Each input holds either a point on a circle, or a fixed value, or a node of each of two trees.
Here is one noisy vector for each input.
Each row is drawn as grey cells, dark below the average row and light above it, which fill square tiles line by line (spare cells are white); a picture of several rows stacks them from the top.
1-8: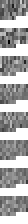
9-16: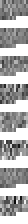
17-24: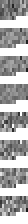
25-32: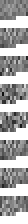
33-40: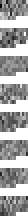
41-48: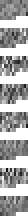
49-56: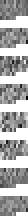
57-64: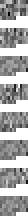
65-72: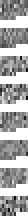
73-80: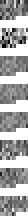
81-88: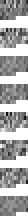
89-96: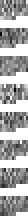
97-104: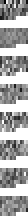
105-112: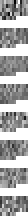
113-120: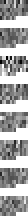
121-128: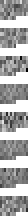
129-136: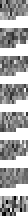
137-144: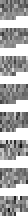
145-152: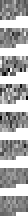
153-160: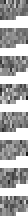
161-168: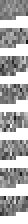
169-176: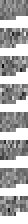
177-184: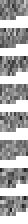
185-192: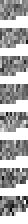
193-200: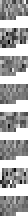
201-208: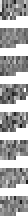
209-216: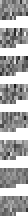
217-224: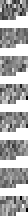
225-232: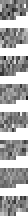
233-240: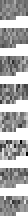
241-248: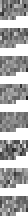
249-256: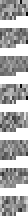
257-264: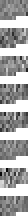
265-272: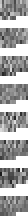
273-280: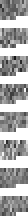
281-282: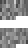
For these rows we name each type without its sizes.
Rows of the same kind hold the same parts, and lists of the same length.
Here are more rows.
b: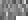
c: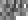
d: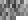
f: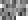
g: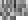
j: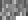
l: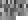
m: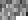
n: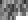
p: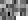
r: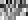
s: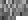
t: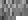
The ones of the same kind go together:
b
c, d, f, g, l, n, p, r
j, m, s, t

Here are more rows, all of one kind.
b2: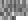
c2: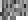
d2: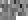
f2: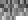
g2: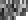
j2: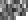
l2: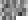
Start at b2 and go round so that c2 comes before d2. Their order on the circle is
b2, c2, f2, d2, j2, l2, g2.
